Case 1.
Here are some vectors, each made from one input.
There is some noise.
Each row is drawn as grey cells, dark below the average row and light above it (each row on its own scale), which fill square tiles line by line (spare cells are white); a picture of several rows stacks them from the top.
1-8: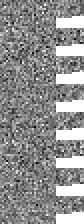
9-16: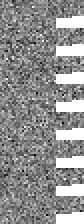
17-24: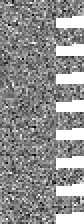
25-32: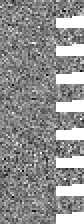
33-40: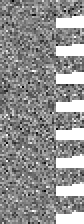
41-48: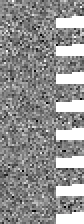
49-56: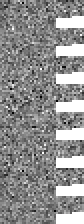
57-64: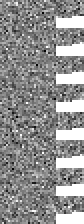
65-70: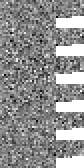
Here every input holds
a list of up to two points on a 7-point line.
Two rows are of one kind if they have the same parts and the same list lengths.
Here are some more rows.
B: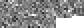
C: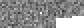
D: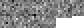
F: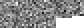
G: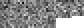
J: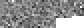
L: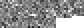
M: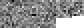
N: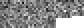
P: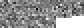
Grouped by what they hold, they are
B, J, L, P
C, D, F, M
G, N

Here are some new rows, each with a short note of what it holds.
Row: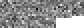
a list of one item
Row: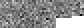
a list of two items
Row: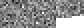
a list of one item
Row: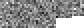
a list of two items
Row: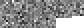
a list of two items
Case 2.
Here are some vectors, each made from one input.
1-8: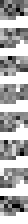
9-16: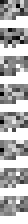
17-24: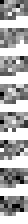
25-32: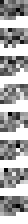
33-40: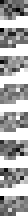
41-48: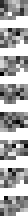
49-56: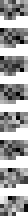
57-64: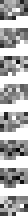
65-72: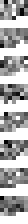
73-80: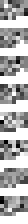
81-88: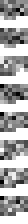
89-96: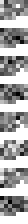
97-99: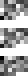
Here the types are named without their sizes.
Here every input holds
a point on a line, together with either a fixed value, or four true/false values.
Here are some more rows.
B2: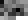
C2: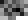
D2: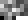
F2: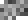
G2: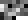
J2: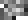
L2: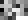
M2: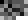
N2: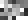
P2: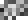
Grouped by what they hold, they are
B2, C2, M2
D2, F2, G2, J2, L2, N2, P2

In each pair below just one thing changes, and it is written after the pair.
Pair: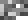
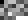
one of the four true/false values
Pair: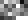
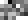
the place on the line
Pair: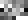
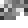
one of the four true/false values
